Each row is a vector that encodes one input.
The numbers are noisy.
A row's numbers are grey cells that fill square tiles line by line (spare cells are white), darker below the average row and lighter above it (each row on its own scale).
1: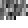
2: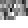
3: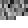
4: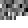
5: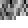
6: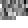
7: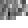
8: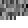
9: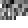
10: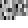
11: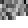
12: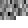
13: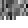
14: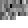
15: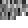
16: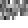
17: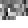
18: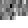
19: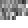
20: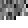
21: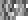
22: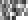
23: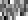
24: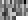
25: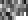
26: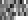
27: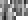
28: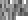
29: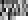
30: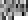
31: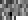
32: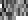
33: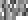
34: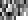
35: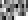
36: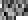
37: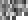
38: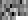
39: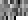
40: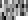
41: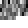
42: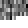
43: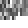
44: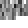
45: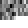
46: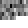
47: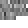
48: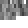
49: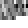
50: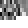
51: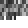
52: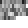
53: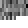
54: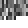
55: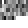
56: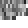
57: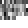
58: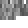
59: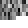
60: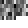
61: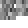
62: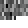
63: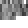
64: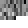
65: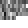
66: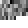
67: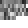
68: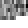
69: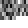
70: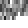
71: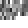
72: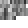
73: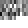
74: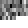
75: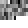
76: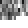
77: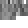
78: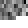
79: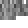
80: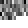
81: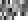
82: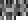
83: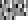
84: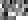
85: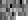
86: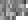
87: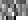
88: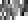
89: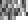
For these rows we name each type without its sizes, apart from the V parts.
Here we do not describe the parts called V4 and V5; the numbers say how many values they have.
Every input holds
a point on each of two lines, together with either a true/false value and a value of V5, or a value of V4.
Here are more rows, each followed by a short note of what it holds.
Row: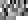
a point on each of two lines, a true/false value and a value of V5
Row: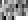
a point on each of two lines and a value of V4
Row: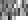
a point on each of two lines, a true/false value and a value of V5
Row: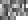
a point on each of two lines, a true/false value and a value of V5
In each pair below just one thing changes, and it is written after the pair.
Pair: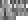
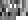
the true/false value
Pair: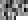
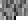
the place on one of the two lines
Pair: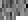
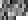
the true/false value
